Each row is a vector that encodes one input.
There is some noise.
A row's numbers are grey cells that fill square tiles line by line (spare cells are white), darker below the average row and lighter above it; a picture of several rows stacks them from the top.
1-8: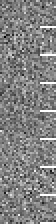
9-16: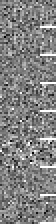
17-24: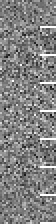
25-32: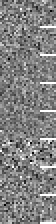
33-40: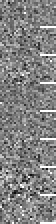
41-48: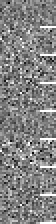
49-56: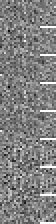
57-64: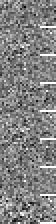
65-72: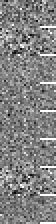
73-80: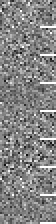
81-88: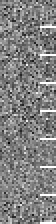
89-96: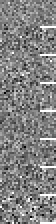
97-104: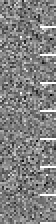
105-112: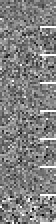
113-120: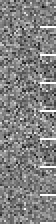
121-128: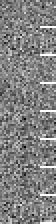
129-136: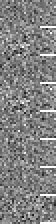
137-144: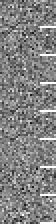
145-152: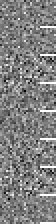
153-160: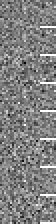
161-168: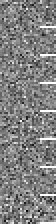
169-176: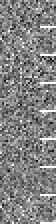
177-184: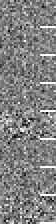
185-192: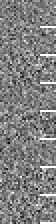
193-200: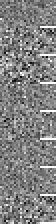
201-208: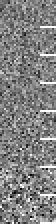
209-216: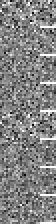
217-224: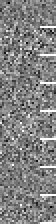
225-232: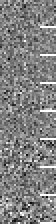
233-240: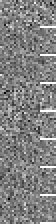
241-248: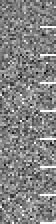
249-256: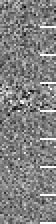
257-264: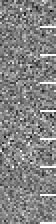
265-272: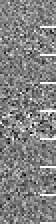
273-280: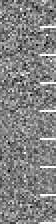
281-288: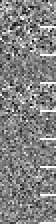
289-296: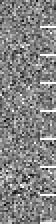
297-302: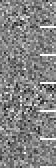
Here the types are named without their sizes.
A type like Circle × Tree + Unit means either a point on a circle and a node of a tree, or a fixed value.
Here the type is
Circle + Line + Tree.
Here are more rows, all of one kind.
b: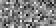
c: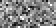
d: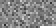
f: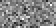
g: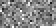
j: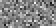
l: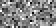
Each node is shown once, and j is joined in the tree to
b and d.
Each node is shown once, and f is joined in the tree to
c and d.
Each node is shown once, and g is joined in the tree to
d and l.
